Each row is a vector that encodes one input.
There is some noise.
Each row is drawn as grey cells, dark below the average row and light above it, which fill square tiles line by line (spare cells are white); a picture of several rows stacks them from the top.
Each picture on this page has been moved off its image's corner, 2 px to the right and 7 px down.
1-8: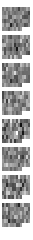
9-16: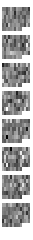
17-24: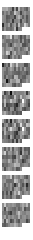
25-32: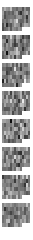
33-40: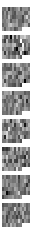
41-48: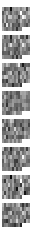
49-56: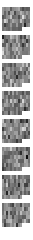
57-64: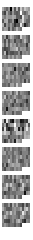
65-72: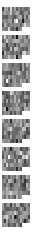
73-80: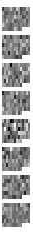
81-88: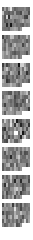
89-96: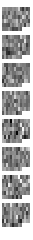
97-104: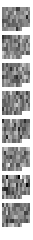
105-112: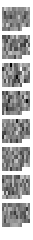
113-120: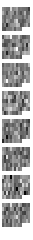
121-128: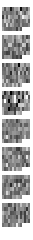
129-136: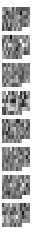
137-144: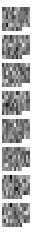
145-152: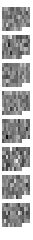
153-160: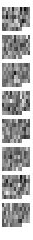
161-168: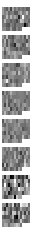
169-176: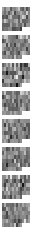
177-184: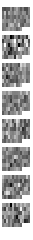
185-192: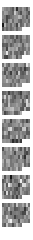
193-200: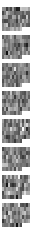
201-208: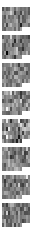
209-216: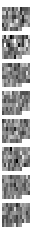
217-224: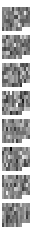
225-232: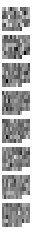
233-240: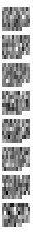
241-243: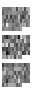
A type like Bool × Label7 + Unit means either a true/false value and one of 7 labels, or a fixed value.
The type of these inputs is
List3(Circle8).
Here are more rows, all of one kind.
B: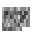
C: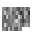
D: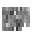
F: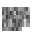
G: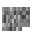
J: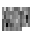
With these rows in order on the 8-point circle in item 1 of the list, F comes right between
C and D.
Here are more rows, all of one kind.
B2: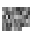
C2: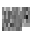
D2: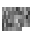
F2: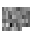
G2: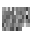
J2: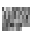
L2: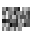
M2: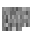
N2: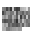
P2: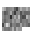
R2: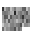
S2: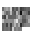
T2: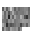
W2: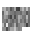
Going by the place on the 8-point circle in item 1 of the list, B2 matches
C2, J2, S2 and T2.
